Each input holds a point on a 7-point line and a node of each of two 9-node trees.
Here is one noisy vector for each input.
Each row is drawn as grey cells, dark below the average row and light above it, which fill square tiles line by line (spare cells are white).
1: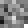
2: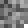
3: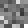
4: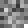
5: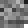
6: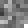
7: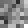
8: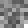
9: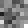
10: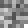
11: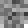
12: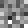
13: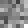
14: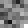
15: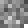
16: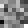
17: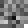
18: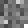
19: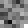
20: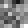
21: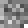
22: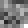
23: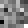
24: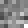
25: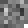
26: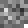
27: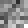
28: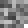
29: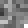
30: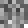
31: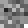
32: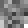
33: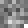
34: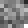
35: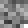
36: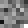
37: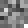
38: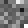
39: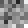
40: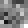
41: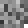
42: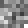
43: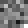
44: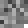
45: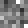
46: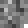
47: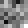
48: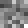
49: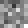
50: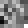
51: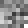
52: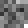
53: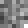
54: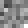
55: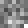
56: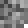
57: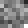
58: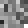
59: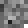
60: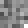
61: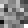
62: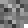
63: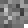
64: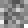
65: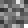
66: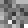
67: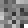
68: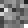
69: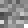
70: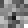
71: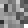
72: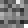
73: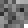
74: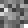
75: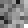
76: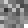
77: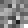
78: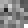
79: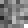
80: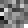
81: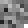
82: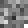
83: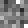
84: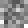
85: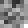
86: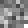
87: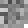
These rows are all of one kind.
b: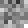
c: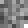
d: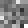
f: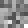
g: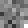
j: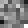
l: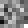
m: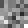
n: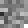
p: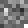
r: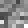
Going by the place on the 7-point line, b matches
c and f.
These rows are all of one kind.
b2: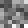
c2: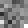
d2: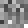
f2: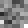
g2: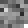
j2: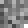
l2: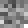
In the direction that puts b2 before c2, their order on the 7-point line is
b2, d2, j2, l2, g2, c2, f2.
